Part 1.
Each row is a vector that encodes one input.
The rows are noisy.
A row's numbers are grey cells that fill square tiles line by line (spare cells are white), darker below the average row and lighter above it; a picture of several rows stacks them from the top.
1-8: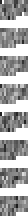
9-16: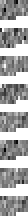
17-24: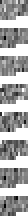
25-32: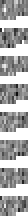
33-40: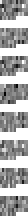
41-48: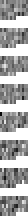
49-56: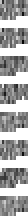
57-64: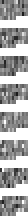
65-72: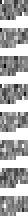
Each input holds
a node of a 10-node tree and a true/false value.
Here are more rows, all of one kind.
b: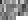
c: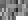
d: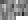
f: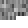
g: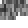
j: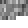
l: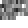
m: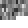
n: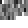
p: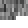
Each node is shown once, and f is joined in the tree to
d.
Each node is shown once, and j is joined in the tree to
b and d.
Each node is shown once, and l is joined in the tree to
m.
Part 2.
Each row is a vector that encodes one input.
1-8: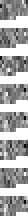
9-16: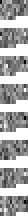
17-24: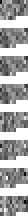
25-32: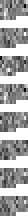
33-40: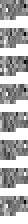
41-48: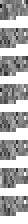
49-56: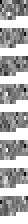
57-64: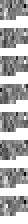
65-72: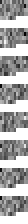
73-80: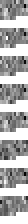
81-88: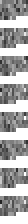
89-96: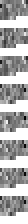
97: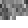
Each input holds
either a point on an 8-point circle, or a point on a 10-point line.
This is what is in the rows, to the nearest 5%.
About 55% of them hold a point on an 8-point circle. The rest hold a point on a 10-point line.
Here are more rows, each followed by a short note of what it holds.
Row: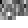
a point on a 10-point line
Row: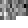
a point on a 10-point line
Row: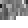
a point on an 8-point circle
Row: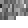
a point on an 8-point circle
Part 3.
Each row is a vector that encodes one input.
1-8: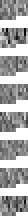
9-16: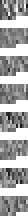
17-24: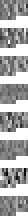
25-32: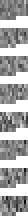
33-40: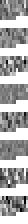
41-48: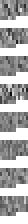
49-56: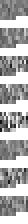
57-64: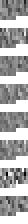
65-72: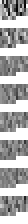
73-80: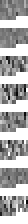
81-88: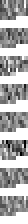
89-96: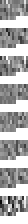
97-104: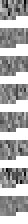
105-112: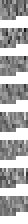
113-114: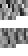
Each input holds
a list of up to two points on a 9-point line.
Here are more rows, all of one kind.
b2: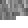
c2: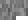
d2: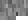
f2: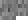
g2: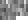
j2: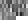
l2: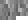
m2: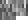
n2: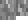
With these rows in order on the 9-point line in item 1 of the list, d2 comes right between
b2 and c2.
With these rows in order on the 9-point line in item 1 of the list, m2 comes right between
c2 and f2.
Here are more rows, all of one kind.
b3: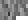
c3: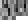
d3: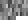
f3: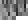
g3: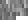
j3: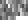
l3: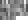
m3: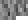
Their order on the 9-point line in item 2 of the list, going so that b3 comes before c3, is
b3, g3, c3, d3, m3, j3, l3, f3.
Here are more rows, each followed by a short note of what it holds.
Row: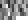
a list of one item
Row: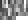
a list of two items
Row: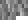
a list of two items
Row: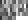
a list of one item
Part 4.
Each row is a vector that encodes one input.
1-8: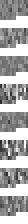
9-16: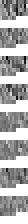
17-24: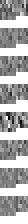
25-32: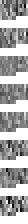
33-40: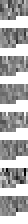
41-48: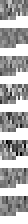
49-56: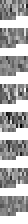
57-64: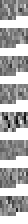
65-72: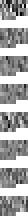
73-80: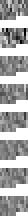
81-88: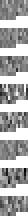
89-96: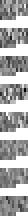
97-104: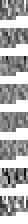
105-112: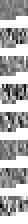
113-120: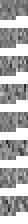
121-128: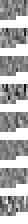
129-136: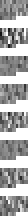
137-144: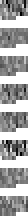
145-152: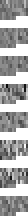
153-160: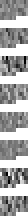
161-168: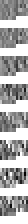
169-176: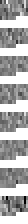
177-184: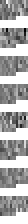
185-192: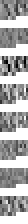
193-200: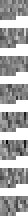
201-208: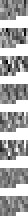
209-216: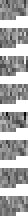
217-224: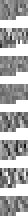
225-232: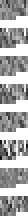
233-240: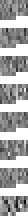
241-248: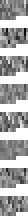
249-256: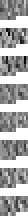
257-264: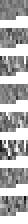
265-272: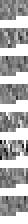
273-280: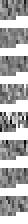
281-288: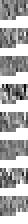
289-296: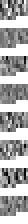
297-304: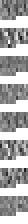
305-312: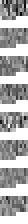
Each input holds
a list of up to two points on a 7-point line.
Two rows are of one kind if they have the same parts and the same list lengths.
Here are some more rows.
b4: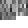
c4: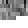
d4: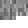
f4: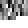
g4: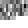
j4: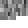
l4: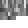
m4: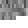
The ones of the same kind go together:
b4, c4, d4, j4, m4
f4, l4
g4

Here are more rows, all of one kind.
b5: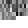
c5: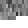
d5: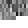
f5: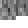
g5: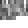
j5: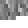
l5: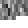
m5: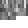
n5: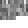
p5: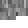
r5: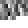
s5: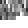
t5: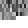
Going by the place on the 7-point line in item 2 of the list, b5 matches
d5, f5, n5 and s5.
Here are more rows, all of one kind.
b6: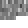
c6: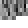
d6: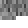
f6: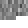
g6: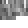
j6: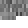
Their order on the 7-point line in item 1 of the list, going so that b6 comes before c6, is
b6, f6, g6, c6, j6, d6.
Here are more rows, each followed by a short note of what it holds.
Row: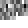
the empty list
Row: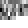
the empty list
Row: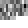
the empty list
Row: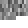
a list of two items
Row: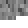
a list of one item
